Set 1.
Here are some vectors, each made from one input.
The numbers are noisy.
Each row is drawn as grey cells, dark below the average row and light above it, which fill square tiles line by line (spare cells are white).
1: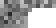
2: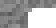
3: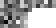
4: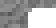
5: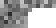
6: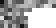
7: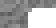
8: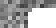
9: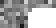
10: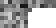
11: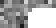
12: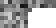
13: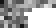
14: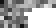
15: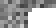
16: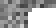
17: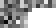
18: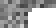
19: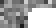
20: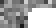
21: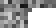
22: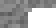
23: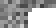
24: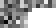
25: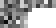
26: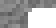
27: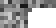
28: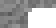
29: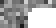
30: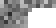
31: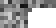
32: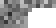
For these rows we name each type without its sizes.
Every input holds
a node of a tree.
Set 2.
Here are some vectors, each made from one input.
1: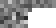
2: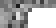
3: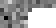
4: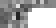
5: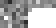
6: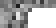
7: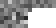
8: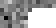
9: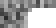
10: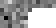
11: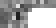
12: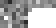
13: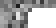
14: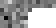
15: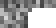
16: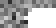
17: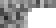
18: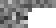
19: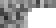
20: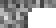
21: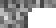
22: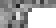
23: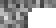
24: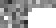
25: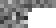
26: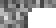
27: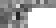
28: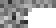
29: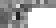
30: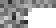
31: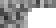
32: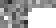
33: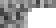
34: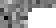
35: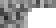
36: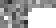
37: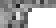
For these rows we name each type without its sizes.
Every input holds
three true/false values.
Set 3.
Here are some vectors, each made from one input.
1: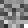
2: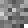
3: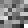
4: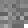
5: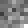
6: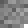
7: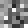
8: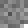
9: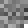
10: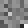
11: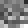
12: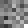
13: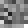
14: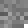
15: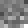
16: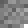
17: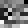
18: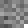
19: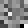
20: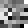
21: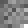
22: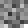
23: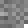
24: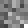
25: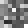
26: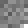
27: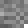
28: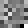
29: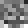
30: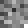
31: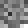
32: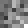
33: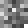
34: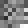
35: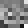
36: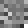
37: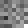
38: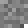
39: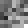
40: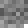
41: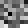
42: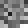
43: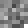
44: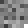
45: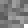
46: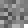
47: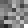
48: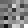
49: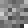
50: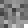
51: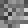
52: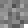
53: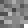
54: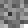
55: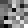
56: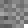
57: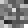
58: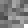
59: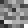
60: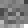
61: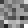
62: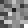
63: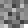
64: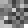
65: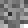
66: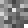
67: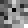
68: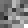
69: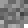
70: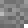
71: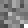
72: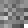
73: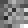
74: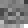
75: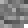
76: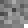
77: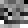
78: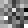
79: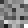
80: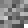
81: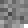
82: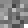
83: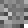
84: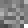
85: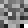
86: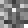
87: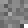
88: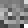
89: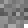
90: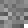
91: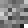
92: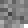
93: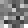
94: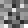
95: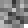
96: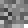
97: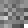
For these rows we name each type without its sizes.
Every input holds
three true/false values.
